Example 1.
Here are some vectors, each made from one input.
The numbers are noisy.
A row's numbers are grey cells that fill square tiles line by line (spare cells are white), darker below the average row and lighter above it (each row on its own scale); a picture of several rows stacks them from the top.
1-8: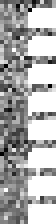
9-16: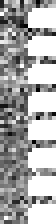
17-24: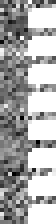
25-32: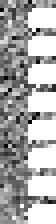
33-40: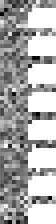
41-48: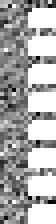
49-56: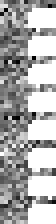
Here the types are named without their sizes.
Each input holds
four true/false values.
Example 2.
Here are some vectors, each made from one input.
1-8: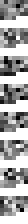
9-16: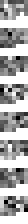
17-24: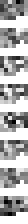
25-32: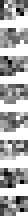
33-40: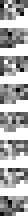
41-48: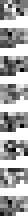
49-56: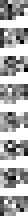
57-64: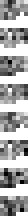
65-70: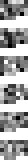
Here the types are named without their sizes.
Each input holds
three true/false values.
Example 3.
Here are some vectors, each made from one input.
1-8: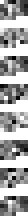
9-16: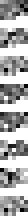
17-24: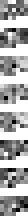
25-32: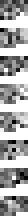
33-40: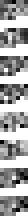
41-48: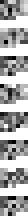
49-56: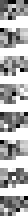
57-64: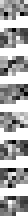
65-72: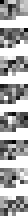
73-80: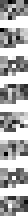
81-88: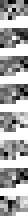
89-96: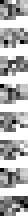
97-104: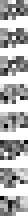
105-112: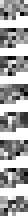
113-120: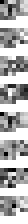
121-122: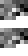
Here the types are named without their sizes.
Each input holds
three true/false values.
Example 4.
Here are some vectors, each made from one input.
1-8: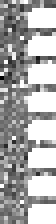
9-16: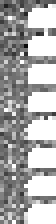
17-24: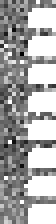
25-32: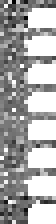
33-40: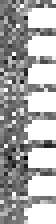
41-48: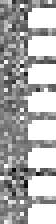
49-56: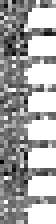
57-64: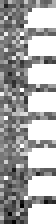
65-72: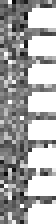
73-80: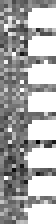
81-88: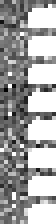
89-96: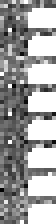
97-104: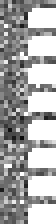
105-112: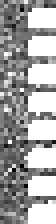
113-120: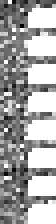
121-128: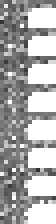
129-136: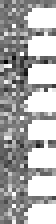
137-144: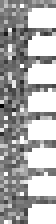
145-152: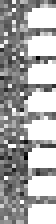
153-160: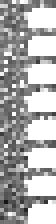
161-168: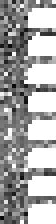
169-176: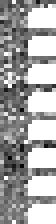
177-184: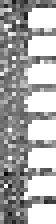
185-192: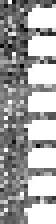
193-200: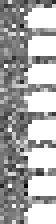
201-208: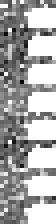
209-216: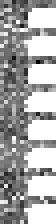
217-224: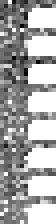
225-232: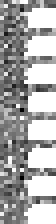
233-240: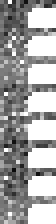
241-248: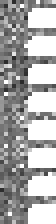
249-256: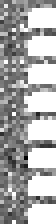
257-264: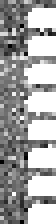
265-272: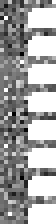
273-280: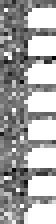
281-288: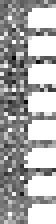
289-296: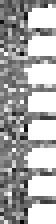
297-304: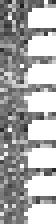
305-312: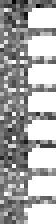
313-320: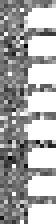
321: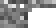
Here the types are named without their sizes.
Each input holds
a label.
